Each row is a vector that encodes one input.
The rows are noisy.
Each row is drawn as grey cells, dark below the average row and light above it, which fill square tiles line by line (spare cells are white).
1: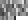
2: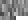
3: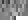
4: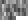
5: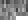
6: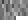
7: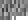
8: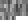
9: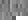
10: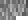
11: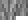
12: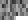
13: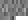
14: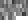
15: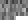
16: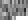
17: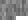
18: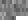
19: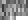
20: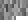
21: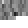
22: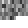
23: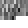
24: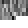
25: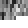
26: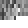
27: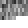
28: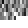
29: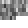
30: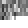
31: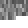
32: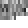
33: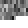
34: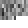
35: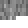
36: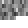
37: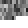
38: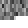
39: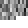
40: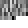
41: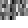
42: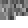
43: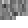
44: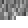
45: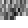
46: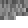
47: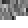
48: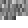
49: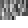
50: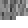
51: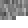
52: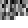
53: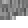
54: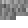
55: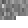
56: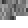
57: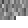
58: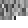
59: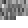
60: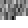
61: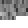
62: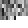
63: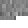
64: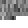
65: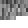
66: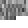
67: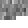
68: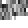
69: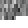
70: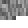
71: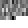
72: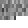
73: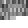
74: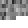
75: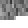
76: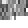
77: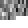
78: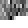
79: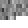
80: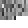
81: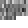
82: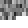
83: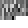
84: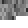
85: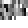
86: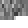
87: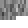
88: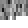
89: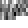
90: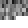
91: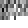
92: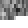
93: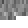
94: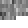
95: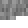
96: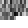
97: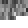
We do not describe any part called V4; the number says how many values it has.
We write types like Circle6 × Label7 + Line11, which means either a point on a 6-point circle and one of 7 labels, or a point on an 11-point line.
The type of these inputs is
Bool × (Line6 + V4).
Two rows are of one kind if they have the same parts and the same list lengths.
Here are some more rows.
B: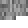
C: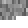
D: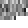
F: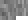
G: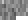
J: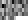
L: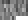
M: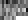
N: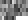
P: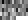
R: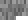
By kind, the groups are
B, D, G, J, N, P
C, F, L, M, R

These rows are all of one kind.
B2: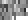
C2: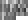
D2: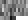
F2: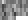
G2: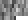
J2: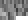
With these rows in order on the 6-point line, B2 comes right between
D2 and J2.
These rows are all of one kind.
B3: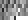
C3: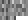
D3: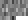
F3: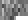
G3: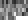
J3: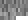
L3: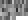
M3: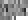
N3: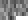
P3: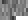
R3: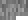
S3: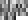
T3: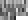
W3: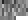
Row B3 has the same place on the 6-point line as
D3, J3, N3 and T3.
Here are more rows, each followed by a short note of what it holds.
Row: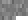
a true/false value and a value of V4
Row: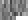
a point on a 6-point line and a true/false value
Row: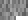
a true/false value and a value of V4
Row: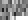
a true/false value and a value of V4
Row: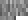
a true/false value and a value of V4
